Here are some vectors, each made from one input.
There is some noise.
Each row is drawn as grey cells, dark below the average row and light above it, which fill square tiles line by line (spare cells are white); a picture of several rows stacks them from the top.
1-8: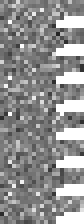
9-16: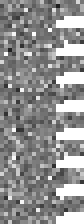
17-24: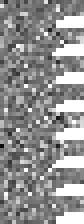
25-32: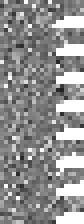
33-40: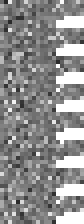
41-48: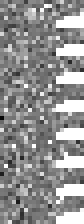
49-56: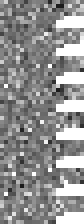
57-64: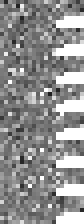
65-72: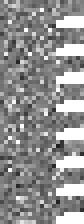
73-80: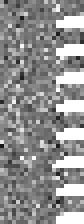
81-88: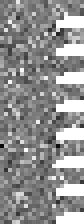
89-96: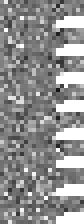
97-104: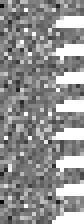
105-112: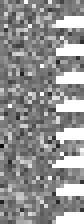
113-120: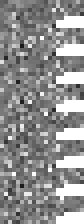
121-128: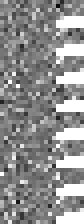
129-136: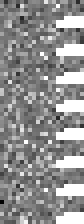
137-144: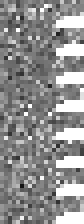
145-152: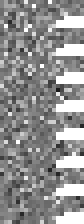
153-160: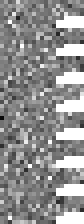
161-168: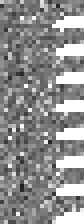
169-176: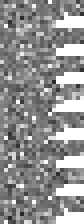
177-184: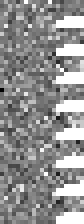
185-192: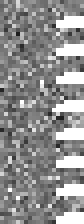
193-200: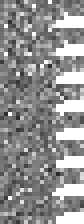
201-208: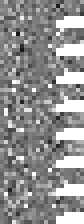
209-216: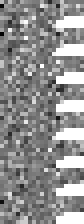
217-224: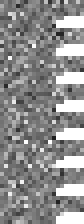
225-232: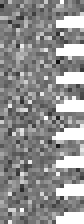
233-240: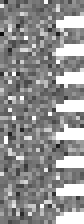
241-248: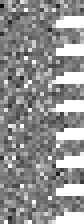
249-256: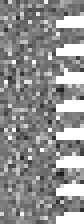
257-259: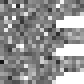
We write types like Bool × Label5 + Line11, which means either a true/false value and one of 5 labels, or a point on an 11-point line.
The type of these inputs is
Circle19 × Line11 + Line4.
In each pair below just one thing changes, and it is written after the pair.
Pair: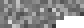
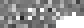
the place on the 19-point circle
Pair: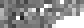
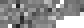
the place on the 11-point line
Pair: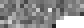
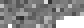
the place on the 11-point line
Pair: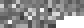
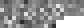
the place on the 11-point line
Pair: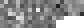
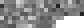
the place on the 19-point circle
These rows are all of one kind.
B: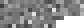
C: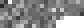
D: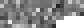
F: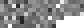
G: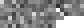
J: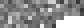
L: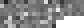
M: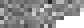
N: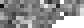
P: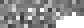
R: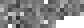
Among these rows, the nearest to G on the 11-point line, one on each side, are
B and P.
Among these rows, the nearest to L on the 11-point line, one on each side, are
C and F.
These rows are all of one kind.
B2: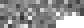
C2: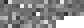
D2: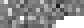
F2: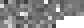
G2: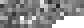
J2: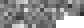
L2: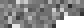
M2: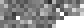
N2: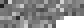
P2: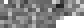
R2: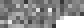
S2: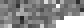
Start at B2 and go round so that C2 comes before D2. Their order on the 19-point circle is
B2, L2, J2, N2, C2, G2, D2, P2, R2, F2, M2, S2.
